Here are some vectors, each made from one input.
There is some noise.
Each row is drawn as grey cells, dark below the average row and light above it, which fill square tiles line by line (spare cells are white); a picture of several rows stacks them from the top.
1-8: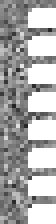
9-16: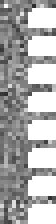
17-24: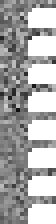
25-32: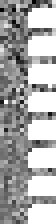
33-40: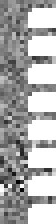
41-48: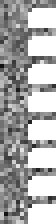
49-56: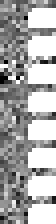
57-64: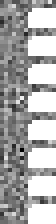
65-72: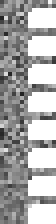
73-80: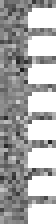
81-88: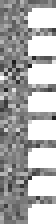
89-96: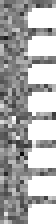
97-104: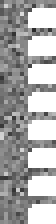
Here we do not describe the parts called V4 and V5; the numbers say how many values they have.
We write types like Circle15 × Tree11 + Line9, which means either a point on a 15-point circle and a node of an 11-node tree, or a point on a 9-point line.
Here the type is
Circle6 × (Circle6 + Unit) × V4 × V5.
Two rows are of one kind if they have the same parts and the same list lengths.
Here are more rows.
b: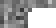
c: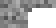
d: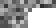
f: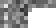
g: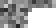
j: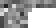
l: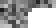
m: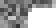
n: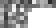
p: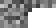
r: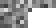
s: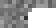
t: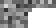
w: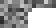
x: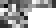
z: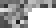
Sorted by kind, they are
b, d, f, g, l, m, p, s, t, w
c, j, n, r, x, z

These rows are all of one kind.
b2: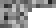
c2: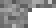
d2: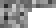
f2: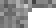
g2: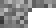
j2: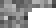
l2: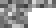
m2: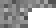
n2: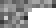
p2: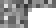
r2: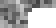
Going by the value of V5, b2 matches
c2, j2, n2 and p2.
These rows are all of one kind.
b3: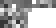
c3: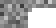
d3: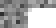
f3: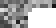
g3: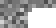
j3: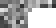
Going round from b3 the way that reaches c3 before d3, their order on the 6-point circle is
b3, f3, c3, j3, g3, d3.
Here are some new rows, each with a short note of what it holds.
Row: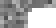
a point on a 6-point circle, a value of V4 and a value of V5
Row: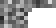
a point on a 6-point circle, a value of V4 and a value of V5
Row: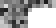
a point on each of two 6-point circles, a value of V4 and a value of V5
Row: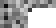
a point on a 6-point circle, a value of V4 and a value of V5
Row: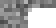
a point on each of two 6-point circles, a value of V4 and a value of V5
